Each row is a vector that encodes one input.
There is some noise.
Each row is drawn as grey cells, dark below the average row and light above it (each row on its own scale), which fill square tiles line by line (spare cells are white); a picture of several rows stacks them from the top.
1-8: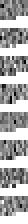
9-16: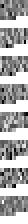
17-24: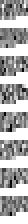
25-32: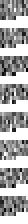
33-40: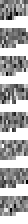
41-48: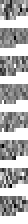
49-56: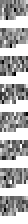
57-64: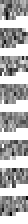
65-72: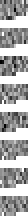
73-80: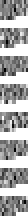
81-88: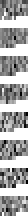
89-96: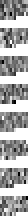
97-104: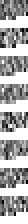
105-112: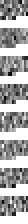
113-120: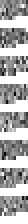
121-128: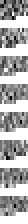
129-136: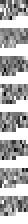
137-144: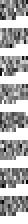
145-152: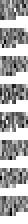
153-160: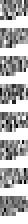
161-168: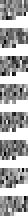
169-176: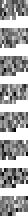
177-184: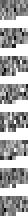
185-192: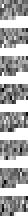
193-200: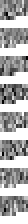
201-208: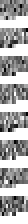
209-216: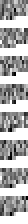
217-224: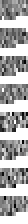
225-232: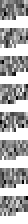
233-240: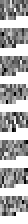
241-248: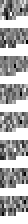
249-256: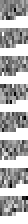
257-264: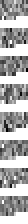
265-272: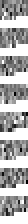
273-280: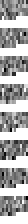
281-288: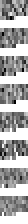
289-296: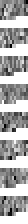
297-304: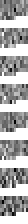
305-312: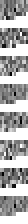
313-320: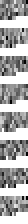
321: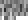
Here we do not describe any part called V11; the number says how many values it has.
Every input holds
a point on a 3-point line and a point on an 8-point line, together with either a point on a 10-point line, or a value of V11.
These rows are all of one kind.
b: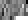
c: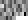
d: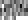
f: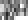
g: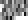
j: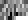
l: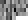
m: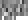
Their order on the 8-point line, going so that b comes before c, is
m, j, b, l, f, g, c, d.
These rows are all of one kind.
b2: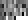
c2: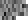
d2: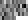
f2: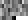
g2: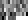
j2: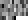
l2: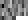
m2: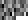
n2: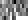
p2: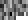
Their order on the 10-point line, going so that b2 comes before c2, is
d2, b2, p2, g2, c2, m2, l2, j2, n2, f2.
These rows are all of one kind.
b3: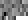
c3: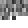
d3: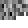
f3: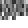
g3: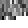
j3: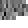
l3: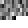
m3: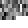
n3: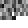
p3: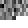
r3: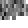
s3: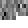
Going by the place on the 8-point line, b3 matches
l3, n3 and p3.
